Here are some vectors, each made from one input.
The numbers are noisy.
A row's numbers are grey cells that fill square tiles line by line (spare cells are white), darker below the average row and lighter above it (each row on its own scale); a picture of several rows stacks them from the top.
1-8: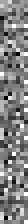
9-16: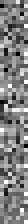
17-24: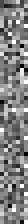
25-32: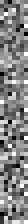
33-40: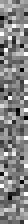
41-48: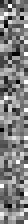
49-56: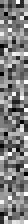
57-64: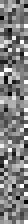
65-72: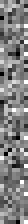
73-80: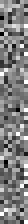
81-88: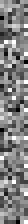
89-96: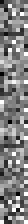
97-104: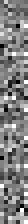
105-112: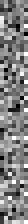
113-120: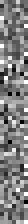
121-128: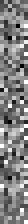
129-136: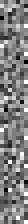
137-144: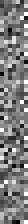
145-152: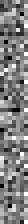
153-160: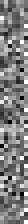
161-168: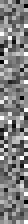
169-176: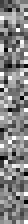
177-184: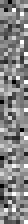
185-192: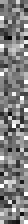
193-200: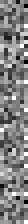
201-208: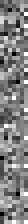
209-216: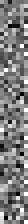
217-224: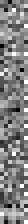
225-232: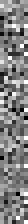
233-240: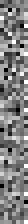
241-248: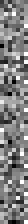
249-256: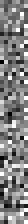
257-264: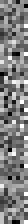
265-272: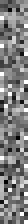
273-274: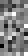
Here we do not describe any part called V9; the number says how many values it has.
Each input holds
either a point on an 8-point line, or a node of a 15-node tree and a value of V9.
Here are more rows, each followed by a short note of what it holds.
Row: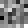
a point on an 8-point line
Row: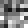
a node of a 15-node tree and a value of V9
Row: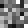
a node of a 15-node tree and a value of V9
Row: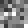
a node of a 15-node tree and a value of V9
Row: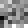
a point on an 8-point line
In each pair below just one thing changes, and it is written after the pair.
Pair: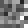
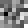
the value of V9
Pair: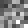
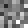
the node of the tree
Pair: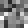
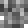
the node of the tree
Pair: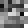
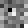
the value of V9
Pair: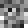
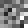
the node of the tree
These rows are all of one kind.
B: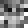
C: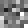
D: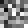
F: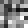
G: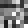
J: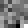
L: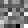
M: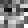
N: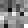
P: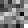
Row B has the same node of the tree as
C and M.
